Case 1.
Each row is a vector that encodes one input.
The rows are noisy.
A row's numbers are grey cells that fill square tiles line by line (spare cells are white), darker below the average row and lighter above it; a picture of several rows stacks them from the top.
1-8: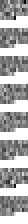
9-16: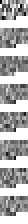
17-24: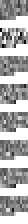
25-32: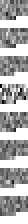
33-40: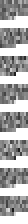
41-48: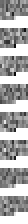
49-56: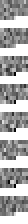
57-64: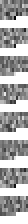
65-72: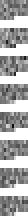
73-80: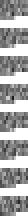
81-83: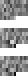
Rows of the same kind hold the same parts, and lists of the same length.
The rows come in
3 kinds.
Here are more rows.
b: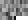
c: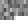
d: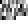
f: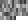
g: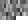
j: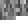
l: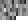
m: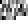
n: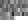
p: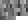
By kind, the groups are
b, f, g, l
c, j, n, p
d, m

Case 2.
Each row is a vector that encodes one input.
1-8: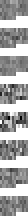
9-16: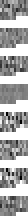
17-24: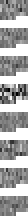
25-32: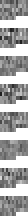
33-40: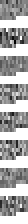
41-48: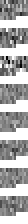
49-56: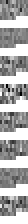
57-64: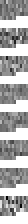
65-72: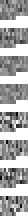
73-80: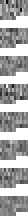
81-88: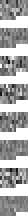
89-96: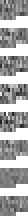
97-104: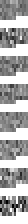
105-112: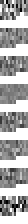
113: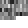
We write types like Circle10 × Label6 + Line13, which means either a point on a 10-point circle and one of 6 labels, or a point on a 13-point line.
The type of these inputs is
Bool × Line9.
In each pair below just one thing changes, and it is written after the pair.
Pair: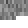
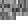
the place on the 9-point line
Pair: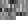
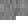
the place on the 9-point line
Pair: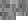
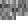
the place on the 9-point line
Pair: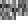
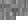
the true/false value
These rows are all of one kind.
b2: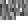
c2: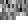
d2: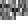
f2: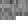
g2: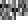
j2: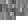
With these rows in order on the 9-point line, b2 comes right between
d2 and f2.
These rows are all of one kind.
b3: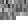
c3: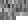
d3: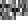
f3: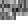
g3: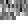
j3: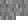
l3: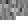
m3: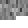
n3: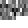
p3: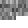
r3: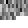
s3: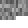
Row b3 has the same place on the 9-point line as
c3 and d3.
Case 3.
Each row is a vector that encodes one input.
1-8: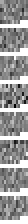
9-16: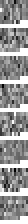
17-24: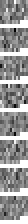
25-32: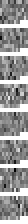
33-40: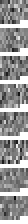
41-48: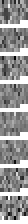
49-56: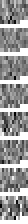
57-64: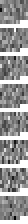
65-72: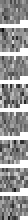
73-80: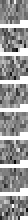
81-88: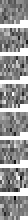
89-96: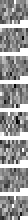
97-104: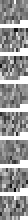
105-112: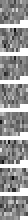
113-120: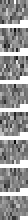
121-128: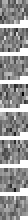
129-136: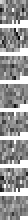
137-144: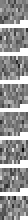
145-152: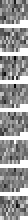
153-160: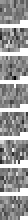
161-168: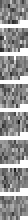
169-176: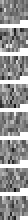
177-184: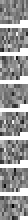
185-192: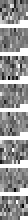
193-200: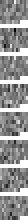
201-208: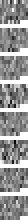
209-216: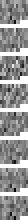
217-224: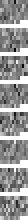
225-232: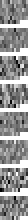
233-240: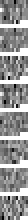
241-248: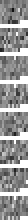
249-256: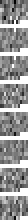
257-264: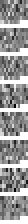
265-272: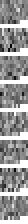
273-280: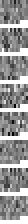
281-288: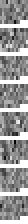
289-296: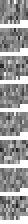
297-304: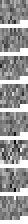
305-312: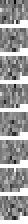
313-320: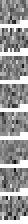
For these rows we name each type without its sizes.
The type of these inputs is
Label × (Line × Line + Unit).
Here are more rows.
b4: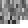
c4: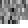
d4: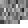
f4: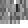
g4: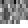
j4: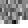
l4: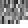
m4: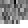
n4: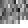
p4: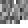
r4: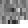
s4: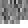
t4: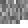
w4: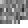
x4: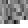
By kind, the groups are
b4, c4, d4, f4, j4, l4, m4, p4, r4, s4, t4, w4, x4
g4, n4

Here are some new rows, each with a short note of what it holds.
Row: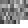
a label
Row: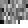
a label
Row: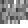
a label
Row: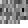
a label and a point on each of two lines
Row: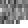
a label and a point on each of two lines
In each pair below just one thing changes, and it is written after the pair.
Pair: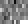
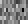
the label
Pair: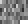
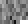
the label
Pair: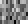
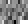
the place on one of the two lines
